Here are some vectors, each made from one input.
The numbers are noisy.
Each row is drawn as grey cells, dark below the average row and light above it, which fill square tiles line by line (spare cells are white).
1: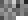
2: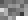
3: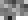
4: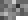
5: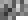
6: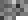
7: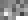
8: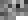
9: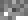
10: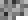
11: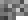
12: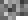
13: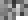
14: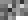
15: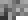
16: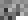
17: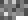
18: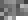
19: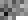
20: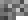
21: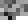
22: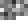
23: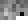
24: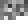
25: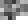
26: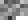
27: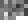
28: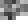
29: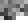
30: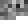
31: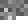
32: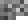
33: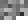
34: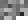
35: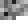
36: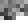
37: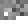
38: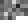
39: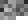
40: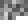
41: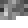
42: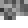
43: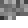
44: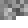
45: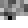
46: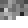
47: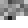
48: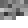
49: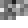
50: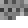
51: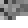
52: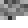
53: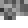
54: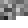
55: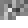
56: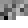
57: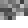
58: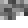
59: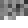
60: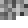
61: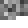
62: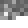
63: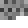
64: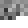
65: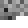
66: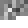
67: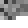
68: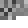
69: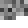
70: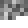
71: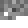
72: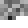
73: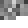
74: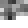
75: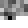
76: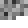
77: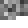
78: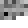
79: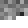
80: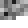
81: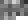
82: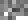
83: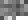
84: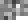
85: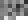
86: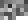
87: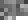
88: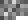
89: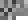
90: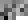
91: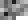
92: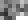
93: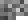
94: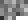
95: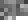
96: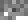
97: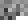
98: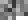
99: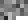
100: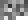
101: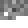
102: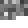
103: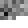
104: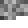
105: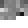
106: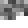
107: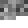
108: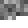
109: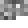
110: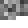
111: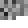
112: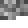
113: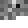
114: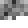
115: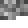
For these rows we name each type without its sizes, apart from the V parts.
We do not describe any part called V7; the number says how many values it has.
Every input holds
three true/false values, together with either a node of a tree, or a value of V7.
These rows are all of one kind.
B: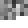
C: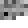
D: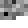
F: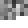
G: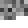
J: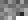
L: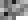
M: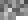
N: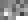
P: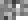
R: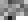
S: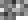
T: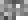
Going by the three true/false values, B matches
F, P, S and T.
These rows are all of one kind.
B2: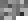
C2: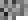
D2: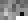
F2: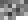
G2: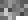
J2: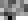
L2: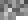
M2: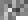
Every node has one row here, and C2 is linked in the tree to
D2 and G2.
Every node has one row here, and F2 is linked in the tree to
J2.
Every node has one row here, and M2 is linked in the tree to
L2.
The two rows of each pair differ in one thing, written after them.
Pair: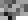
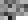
the node of the tree
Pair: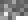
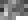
the node of the tree
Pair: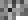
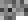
one of the three true/false values
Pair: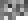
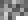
one of the three true/false values
